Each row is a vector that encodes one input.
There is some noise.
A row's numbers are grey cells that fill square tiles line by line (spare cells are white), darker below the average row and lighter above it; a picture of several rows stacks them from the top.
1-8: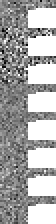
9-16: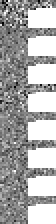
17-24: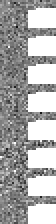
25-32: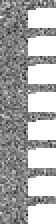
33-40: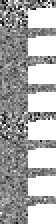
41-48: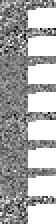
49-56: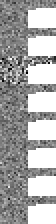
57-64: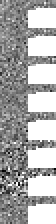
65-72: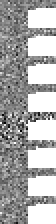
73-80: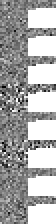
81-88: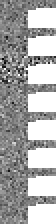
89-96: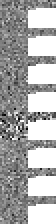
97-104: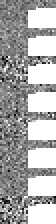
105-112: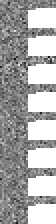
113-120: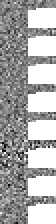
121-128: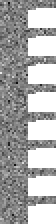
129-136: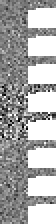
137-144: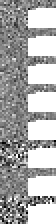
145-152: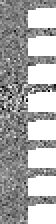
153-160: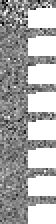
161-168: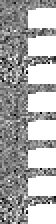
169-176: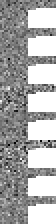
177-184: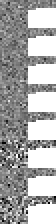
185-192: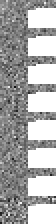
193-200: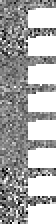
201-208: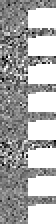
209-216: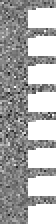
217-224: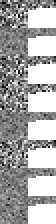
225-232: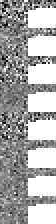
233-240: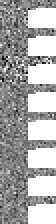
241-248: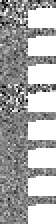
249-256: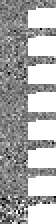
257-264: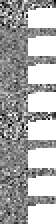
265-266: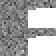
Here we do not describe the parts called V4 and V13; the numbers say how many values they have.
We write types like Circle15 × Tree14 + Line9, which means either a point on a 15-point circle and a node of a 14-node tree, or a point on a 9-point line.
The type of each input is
Bool × (Circle6 + V13) + V4.
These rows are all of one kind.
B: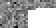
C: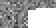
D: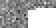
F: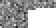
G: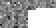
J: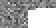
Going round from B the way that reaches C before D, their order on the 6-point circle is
B, G, C, J, D, F.
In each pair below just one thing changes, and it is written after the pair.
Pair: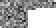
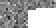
the place on the 6-point circle
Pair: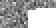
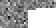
the true/false value
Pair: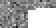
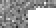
the true/false value
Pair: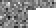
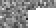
the true/false value
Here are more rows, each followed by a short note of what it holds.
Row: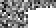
a value of V4
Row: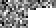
a value of V4
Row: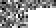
a value of V4
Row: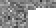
a point on a 6-point circle and a true/false value
